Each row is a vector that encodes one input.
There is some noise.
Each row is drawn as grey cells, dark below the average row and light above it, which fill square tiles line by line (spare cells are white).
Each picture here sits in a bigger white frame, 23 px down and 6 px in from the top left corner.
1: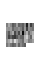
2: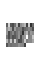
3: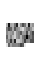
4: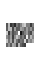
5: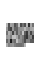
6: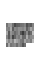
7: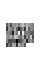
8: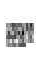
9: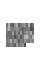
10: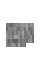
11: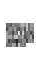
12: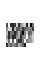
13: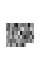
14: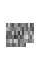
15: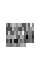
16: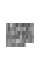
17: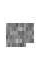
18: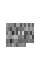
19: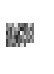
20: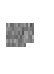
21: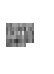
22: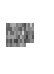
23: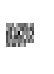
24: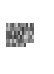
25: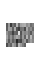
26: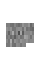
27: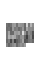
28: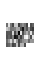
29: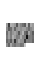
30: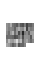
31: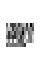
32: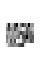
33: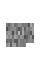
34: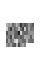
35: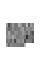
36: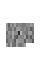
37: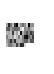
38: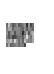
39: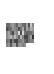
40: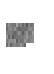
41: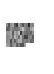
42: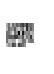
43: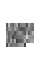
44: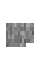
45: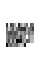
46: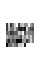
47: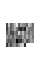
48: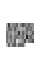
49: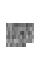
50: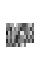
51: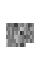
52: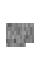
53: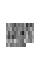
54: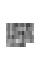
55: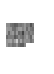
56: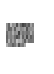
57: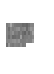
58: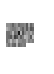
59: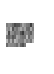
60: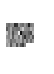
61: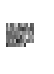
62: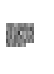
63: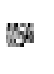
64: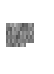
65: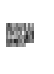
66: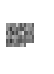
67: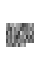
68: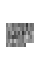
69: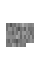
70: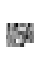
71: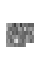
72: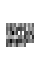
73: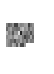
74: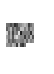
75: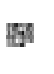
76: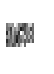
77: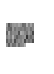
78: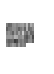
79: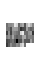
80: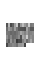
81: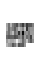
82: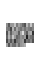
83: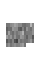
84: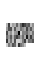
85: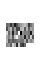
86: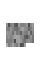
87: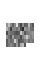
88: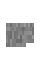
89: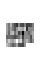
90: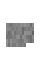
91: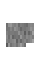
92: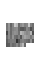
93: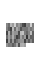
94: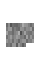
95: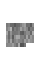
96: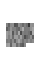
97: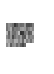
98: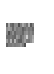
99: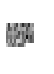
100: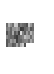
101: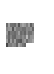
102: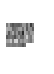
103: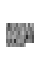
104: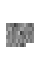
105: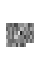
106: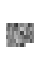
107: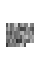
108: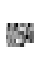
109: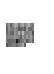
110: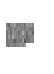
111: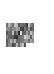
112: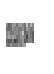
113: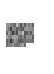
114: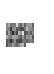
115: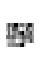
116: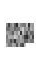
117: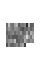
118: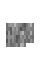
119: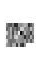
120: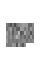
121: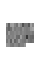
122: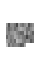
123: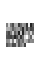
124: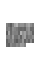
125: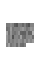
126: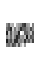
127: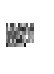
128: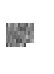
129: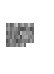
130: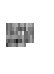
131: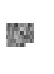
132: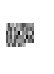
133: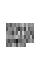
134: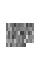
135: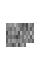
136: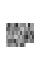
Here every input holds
a list of up to two points on an 11-point circle.
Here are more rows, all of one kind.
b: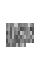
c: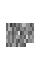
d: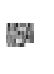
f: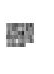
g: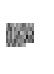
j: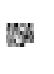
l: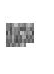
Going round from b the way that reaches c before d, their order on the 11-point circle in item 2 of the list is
b, f, l, c, d, j, g.
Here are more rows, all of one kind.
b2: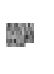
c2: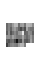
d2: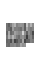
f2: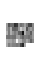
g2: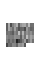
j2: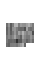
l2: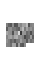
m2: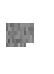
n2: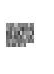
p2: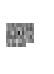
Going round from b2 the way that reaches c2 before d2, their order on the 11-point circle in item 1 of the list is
b2, p2, m2, c2, d2, l2, g2, j2, n2, f2.
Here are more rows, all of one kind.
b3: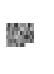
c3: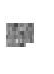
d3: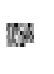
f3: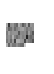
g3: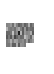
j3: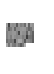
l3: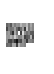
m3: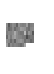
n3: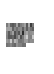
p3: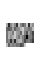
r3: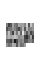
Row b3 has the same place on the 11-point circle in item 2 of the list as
g3 and j3.
